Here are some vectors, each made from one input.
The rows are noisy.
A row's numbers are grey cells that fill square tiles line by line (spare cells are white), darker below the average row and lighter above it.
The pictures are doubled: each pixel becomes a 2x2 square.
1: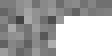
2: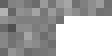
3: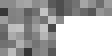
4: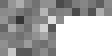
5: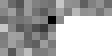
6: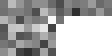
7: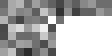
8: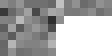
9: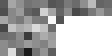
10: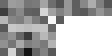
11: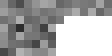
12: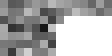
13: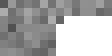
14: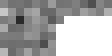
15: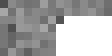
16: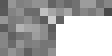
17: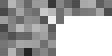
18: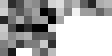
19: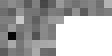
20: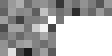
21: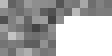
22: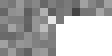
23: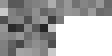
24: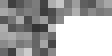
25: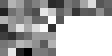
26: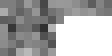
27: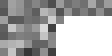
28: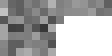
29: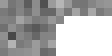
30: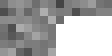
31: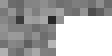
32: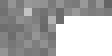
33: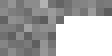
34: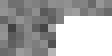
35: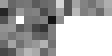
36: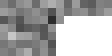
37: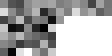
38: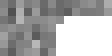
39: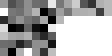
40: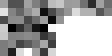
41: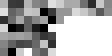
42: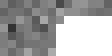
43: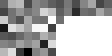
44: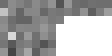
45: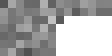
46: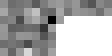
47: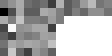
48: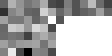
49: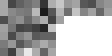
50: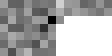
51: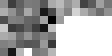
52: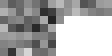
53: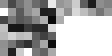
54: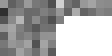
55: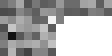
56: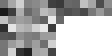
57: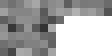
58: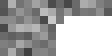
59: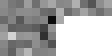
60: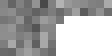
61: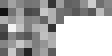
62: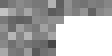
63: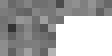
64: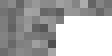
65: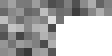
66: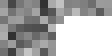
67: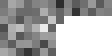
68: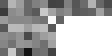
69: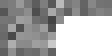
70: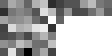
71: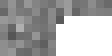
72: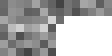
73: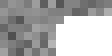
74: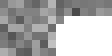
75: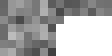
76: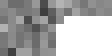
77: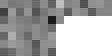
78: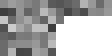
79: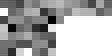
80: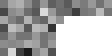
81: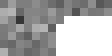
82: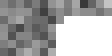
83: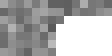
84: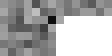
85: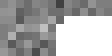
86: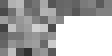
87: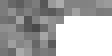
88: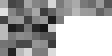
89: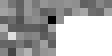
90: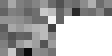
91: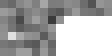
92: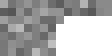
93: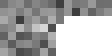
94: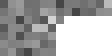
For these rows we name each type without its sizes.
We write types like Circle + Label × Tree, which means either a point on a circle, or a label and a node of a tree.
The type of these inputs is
Bool × Bool × Bool × Circle + Label.
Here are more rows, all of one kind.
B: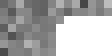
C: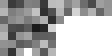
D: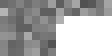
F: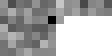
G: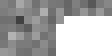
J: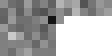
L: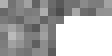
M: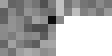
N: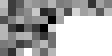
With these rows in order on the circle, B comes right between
D and N.
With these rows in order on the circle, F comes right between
J and M.
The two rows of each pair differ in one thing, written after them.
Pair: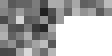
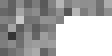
the place on the circle
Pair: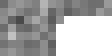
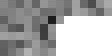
the place on the circle
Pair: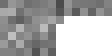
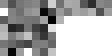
the place on the circle
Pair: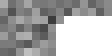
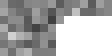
the place on the circle
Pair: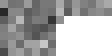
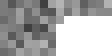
one of the three true/false values
